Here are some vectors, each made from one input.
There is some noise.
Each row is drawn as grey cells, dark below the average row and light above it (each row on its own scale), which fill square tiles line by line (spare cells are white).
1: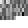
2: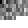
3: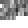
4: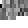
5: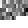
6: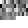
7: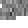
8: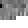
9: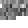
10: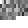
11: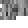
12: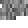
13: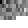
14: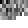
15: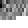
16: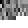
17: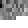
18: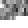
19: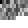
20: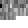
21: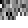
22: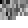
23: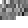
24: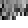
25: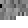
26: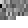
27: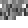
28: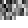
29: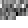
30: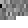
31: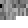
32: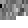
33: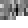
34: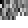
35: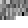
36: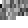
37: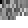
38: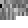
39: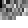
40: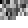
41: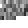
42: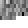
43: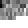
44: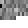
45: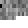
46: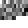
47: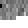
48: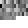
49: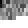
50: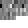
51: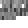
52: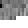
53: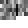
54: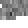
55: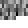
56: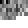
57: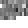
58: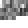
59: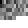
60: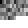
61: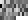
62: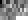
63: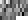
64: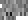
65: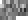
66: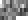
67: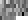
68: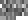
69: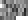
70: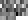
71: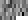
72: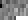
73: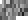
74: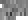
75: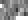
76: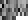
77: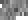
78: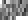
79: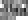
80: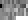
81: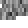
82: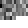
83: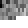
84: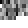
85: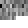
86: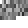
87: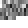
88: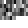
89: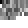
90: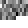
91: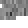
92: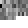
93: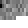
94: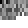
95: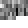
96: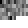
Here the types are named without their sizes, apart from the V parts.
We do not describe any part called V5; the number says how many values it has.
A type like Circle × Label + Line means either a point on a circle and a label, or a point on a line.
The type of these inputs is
(Line + Tree) × V5.
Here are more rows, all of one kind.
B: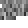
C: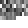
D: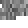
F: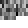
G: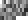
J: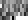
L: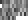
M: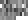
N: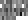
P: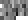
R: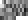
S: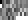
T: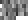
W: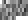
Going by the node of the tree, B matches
G, L, N and S.
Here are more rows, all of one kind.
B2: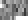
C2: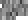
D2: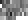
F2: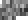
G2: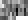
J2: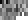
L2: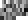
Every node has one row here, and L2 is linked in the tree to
F2 and J2.
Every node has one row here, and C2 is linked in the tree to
D2.
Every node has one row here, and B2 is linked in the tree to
G2 and J2.
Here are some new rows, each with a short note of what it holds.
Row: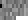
a point on a line and a value of V5
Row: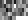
a point on a line and a value of V5
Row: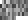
a point on a line and a value of V5
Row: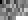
a point on a line and a value of V5
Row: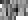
a node of a tree and a value of V5
